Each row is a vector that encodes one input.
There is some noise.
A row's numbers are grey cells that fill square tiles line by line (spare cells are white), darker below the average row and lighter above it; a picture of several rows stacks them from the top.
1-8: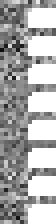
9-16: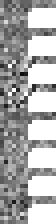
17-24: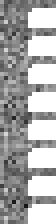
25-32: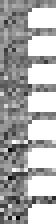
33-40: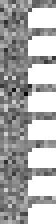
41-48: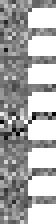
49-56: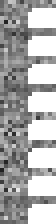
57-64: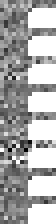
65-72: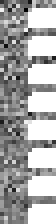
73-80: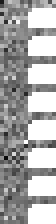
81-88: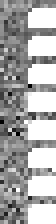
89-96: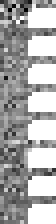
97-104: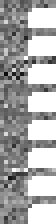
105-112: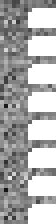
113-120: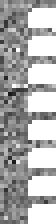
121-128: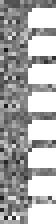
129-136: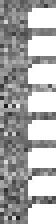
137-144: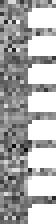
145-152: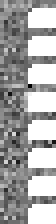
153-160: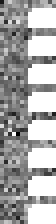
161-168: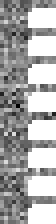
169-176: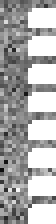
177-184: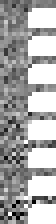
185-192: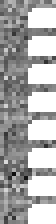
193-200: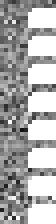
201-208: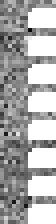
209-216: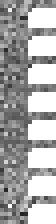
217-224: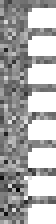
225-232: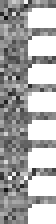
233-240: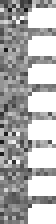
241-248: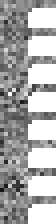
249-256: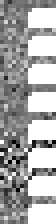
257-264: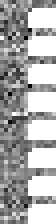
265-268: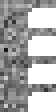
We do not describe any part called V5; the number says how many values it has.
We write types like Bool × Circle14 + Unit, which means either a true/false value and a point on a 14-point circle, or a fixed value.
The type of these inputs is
Circle8 × (Tree10 + Unit) + Line6 + Line9 + V5.
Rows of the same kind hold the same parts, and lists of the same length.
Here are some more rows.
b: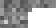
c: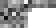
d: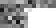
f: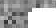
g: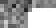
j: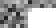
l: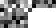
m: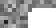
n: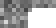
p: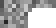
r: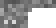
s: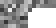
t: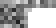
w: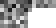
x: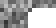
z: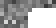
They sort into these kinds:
b, n, r, z
c, d, j, t
f, l, x
g, w
m, p, s

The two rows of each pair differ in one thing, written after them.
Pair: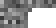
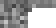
the node of the tree
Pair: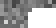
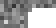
the place on the 8-point circle
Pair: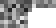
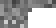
the place on the 8-point circle
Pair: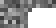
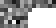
the place on the 8-point circle
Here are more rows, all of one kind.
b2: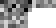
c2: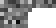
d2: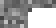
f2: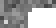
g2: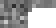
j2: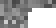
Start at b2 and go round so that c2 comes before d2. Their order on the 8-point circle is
b2, c2, g2, d2, f2, j2.
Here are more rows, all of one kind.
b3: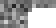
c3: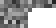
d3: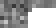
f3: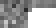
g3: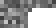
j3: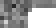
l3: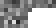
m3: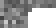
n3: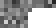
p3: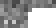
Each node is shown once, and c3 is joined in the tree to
g3 and p3.
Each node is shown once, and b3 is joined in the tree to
d3 and n3.
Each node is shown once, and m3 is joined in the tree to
f3 and l3.
